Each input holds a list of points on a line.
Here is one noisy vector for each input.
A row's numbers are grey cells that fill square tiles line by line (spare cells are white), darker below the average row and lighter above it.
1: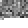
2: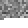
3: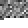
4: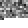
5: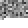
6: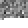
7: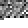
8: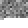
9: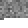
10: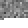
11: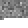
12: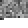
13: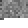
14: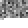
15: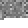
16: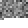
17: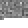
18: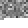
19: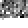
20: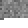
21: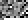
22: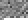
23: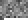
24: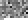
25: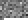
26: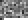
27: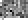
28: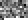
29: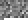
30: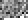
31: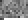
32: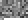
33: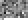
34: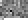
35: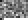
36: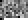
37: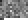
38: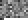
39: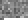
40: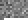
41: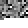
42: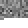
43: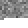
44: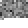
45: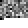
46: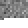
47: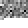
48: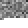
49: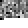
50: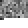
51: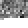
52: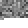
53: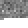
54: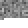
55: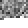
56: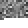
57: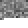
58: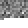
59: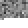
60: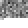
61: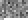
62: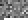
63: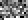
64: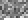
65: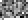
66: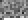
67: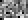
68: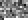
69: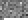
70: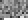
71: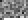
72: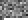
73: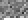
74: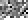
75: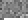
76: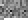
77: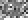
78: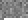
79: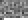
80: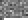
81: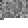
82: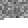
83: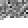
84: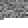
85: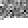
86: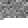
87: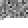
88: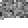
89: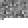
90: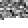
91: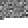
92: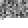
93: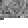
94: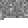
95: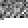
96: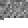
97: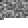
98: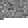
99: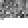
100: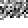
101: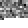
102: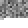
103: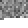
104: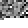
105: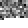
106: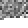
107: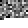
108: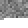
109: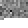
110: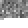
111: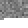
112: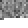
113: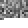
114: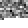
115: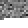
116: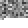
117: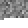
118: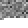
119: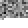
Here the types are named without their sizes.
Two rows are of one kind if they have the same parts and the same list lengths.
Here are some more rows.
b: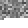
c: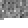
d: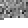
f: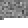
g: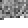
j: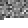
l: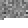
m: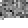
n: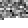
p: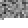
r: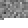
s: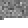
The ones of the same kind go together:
b, g, j, l, p, r
c, f, s
d, m
n

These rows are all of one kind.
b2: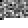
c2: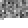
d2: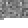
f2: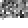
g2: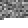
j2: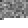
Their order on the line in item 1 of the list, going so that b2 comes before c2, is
g2, f2, j2, b2, c2, d2.
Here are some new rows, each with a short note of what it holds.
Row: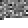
a list of two items
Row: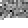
a list of one item
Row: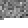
a list of two items
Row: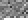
a list of two items
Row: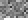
a list of two items
